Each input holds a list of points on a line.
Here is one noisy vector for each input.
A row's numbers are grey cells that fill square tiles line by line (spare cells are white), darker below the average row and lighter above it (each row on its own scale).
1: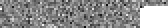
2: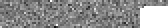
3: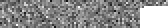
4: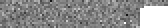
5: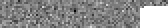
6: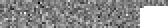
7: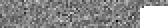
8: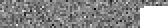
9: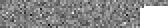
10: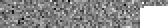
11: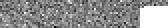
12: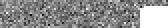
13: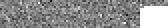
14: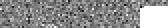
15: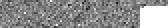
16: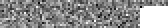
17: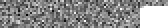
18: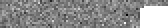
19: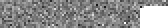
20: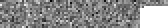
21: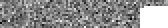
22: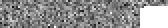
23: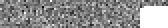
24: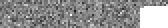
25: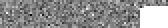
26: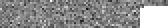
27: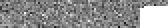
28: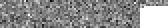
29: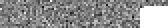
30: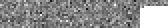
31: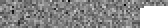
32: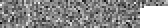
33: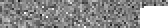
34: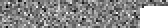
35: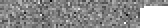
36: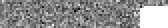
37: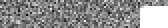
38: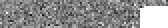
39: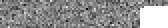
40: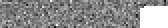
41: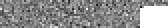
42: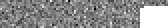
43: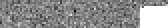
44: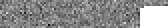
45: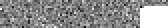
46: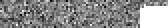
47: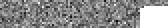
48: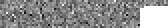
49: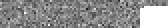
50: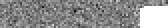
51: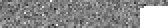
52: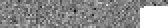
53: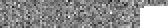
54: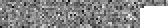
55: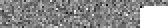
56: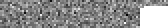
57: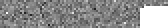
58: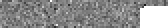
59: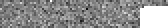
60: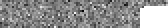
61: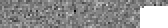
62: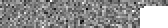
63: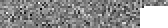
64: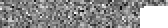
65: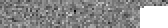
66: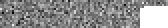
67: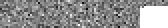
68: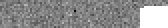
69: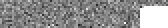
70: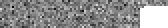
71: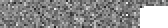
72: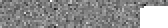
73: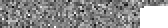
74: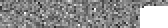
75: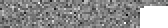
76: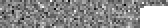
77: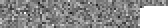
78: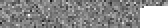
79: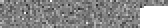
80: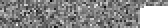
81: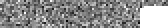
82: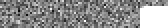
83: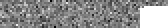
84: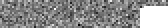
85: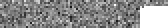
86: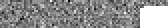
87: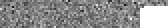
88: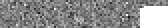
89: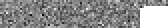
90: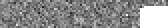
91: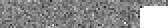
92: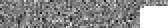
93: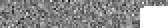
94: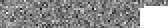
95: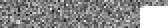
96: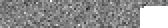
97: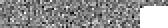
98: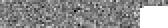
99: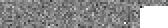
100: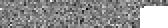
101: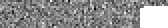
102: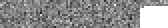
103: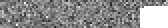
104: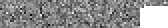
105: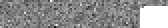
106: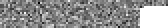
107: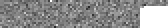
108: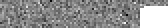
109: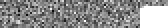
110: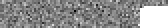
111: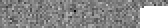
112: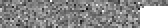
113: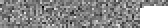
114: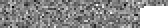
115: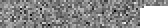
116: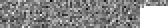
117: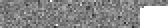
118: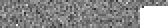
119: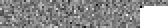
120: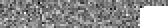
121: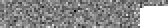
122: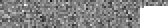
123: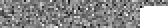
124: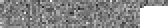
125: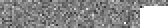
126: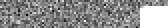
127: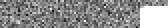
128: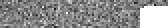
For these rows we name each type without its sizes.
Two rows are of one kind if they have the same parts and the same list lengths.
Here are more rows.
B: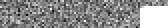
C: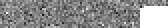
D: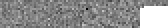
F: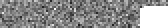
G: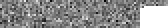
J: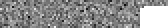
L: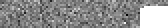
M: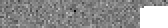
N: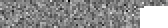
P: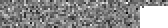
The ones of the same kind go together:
B
C, F
D, G, J, L, M, N, P

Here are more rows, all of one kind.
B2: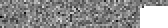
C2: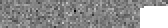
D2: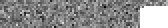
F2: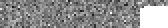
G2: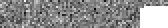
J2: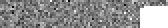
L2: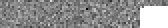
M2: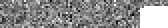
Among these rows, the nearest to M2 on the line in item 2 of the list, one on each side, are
G2 and J2.
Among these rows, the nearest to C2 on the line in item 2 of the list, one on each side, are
D2 and L2.
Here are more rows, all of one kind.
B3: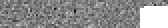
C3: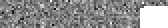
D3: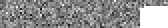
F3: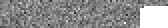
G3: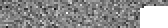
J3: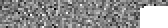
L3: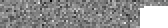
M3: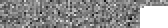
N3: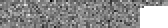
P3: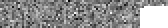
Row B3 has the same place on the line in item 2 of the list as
C3, G3 and J3.
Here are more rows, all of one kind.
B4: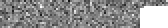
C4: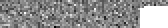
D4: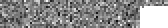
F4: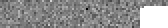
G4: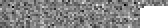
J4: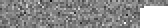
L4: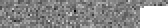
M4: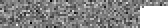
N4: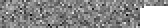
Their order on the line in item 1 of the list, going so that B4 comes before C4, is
B4, G4, F4, C4, L4, M4, D4, J4, N4.
